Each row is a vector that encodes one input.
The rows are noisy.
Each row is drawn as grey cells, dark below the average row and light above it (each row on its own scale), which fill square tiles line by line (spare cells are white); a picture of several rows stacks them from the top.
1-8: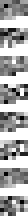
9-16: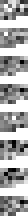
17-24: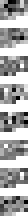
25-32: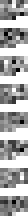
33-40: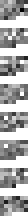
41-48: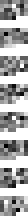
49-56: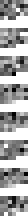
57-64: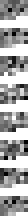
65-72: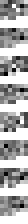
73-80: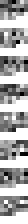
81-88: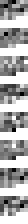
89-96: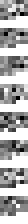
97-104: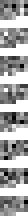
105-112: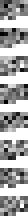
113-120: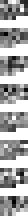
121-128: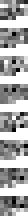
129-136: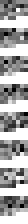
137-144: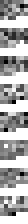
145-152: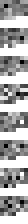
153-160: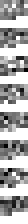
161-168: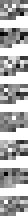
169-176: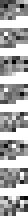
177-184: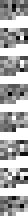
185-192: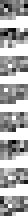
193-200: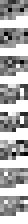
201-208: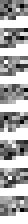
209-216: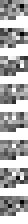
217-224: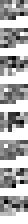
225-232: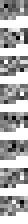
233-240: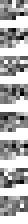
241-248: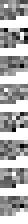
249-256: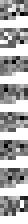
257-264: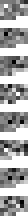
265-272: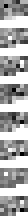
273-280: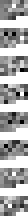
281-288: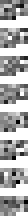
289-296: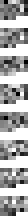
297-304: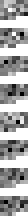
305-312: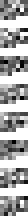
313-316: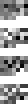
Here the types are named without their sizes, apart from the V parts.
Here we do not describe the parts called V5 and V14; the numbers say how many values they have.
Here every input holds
either a fixed value, or a label, a true/false value, a value of V5 and a value of V14.
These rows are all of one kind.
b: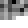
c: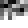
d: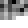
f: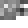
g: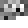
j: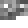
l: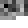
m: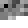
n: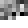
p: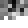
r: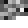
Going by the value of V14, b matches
d and g.
